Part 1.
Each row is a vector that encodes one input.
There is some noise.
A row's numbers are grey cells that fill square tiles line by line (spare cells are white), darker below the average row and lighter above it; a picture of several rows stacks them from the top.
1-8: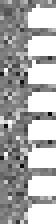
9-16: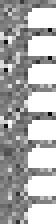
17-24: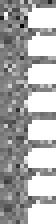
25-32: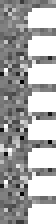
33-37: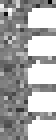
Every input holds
a point on a 6-point line.
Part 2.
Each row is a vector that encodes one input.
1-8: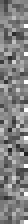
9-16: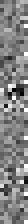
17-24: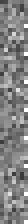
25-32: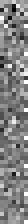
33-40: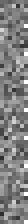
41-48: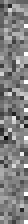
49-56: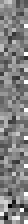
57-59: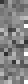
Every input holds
four true/false values.
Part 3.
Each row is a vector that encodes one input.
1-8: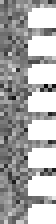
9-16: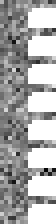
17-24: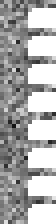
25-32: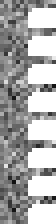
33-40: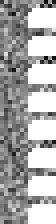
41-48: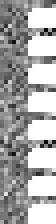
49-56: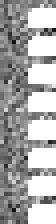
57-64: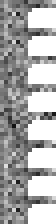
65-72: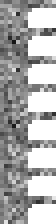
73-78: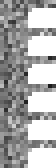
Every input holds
a point on a 13-point line.
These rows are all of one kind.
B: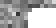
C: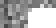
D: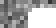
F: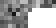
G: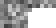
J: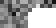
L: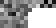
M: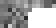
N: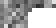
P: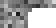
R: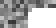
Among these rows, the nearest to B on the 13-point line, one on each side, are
G and P.
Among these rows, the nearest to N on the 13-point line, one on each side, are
P and R.
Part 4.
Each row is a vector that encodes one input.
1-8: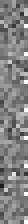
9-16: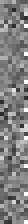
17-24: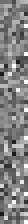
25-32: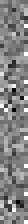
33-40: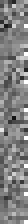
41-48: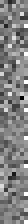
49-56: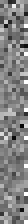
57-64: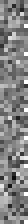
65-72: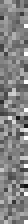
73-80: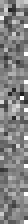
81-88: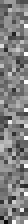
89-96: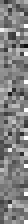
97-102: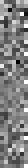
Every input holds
four true/false values.
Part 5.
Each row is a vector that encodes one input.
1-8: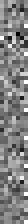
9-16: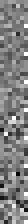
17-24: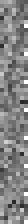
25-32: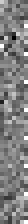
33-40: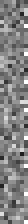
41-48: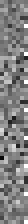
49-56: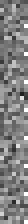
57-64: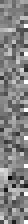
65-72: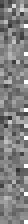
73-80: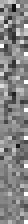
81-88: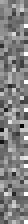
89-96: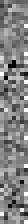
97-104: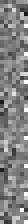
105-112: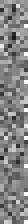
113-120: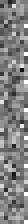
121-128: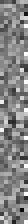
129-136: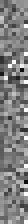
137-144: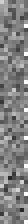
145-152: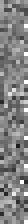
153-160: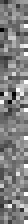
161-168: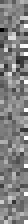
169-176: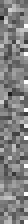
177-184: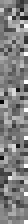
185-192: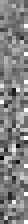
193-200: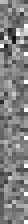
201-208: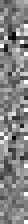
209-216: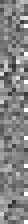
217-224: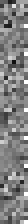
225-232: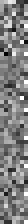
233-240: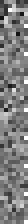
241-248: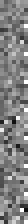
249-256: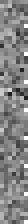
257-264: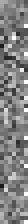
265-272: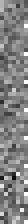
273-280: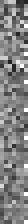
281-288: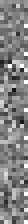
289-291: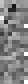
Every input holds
four true/false values.
